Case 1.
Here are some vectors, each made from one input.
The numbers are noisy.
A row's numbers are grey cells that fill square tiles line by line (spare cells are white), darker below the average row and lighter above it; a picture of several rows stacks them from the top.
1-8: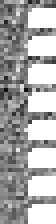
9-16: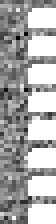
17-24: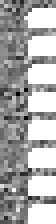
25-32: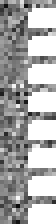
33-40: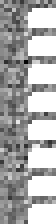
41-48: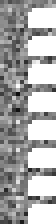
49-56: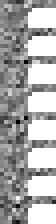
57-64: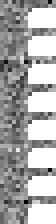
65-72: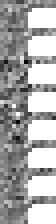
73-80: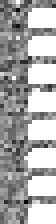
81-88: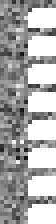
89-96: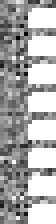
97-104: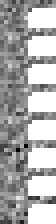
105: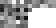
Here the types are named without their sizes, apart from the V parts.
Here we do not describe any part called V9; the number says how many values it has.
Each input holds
either a node of a tree and a true/false value, or a value of V9.
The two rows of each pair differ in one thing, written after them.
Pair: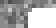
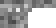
the node of the tree
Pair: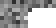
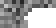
the node of the tree
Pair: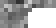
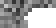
the true/false value
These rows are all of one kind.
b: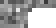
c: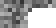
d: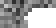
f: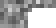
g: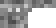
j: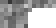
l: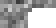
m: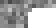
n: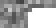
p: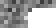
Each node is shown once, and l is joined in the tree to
c, d and n.
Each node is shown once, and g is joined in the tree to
b and c.
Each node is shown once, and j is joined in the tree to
c, m and p.
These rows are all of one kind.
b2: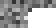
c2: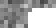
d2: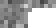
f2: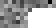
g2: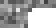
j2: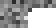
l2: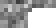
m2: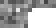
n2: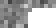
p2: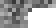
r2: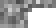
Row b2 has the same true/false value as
f2, j2 and p2.
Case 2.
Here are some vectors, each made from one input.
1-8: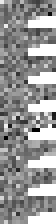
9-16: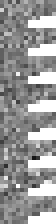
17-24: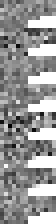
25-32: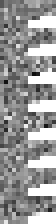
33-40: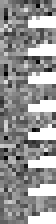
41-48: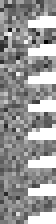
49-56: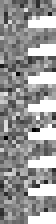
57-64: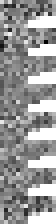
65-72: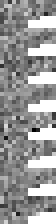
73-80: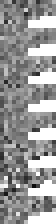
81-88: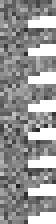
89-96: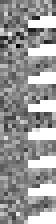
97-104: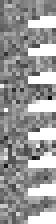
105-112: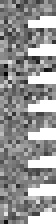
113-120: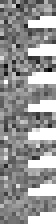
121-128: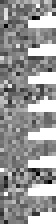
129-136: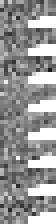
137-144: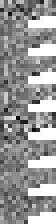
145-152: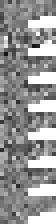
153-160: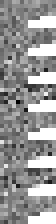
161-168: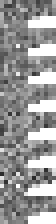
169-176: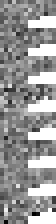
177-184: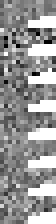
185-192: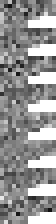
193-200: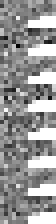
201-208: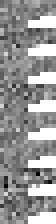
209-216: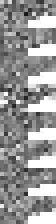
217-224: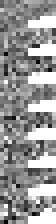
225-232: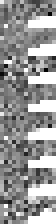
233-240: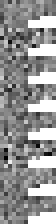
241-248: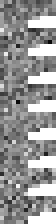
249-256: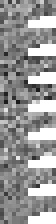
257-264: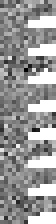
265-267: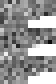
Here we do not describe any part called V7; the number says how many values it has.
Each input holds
either a point on an 8-point line, or a point on a 13-point line and a value of V7.
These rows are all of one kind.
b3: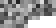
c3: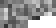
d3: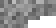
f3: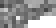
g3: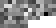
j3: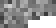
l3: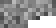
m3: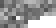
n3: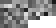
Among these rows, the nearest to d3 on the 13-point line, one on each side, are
j3 and m3.
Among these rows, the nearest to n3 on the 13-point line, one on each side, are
g3 and l3.
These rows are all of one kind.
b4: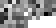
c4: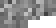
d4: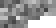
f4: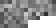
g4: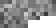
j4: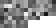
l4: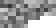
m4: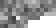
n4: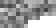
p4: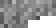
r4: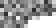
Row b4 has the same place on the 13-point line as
j4, l4, n4 and p4.
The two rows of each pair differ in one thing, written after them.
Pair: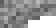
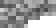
the place on the 13-point line
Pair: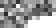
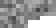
the value of V7
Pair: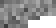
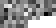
the value of V7
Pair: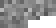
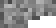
the place on the 13-point line
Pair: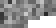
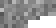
the place on the 13-point line
